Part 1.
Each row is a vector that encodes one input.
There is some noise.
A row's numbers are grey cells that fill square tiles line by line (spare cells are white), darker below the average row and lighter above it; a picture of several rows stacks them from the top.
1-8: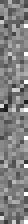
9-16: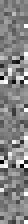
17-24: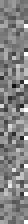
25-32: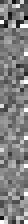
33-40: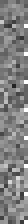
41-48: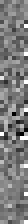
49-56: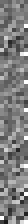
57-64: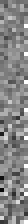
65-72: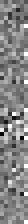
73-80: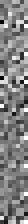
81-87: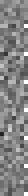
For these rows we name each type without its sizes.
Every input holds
a point on a line.
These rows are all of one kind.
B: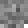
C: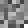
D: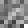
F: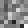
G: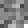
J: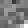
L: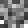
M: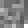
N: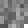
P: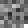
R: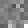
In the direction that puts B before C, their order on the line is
J, B, P, C, D, F, L, M, R, G, N.
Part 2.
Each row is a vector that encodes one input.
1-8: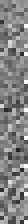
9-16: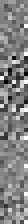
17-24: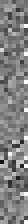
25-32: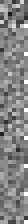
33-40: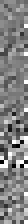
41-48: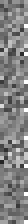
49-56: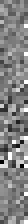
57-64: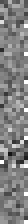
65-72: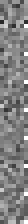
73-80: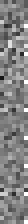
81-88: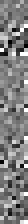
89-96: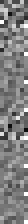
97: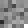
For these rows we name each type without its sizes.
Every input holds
a point on a line.
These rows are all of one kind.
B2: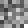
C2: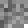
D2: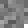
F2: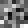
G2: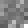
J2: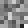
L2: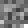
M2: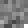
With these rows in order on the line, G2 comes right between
C2 and J2.
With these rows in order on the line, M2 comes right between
D2 and L2.
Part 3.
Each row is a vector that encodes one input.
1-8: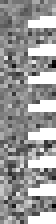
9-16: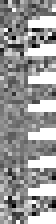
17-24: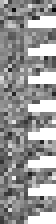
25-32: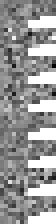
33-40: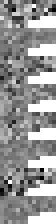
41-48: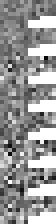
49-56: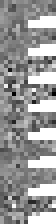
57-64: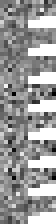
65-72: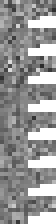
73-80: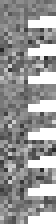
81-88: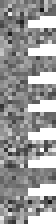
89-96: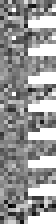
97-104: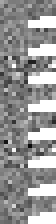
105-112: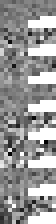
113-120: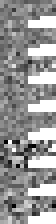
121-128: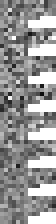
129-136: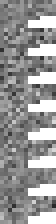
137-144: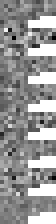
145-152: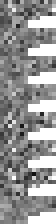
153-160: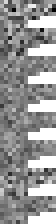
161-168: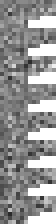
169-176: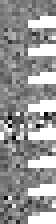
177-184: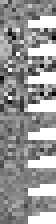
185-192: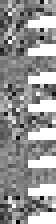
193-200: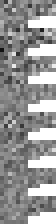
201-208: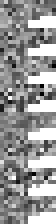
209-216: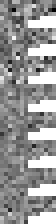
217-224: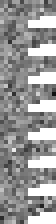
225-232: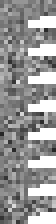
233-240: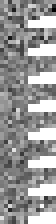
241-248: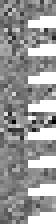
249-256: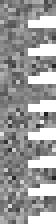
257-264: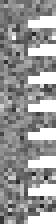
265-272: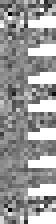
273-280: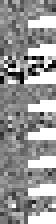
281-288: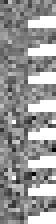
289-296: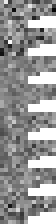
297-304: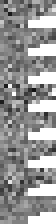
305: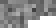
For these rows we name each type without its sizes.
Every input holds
four true/false values.
